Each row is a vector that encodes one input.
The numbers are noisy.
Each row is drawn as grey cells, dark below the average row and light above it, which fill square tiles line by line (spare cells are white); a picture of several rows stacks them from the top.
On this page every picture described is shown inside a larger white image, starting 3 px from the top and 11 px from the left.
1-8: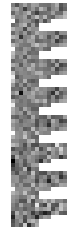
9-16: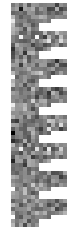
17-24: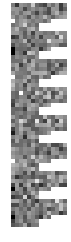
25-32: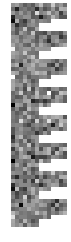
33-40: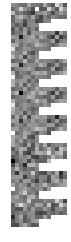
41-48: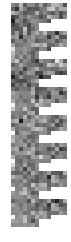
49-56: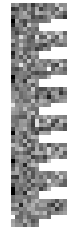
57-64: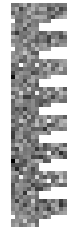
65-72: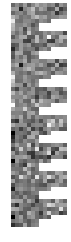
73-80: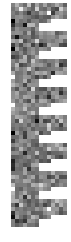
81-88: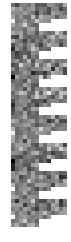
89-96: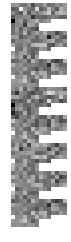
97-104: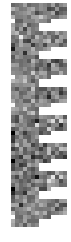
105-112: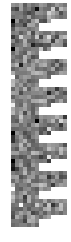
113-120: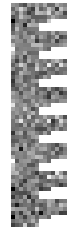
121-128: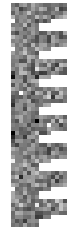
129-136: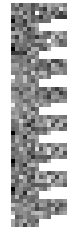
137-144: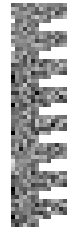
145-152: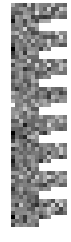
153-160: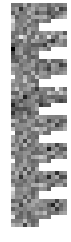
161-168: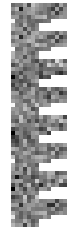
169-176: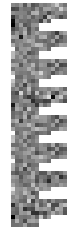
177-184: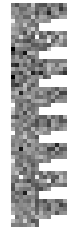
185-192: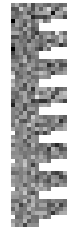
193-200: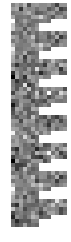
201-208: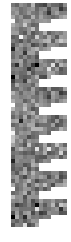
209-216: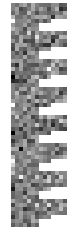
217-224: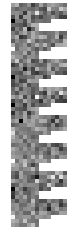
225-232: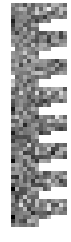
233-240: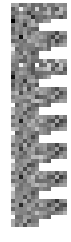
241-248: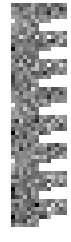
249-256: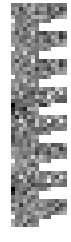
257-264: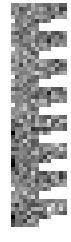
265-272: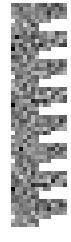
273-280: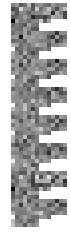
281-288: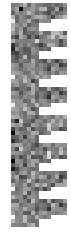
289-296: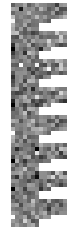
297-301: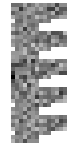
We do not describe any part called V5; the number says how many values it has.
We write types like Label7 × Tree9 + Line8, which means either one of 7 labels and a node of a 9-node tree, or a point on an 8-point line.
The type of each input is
Circle6 × Label8 × (Tree9 + V5) + Tree8 × Tree8 × (Tree8 + Unit).
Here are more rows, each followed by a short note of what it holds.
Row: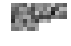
a point on a 6-point circle, one of 8 labels and a node of a 9-node tree
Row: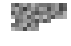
a node of each of three 8-node trees
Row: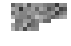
a node of each of three 8-node trees
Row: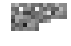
a point on a 6-point circle, one of 8 labels and a node of a 9-node tree
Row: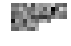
a point on a 6-point circle, one of 8 labels and a node of a 9-node tree
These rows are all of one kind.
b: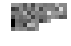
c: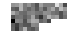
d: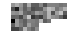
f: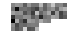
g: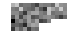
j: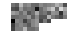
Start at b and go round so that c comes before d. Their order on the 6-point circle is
b, g, c, j, f, d.
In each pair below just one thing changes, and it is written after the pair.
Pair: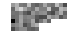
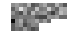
the node of the tree
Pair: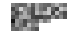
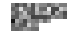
the node of the tree
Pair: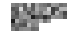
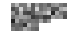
the node of the tree
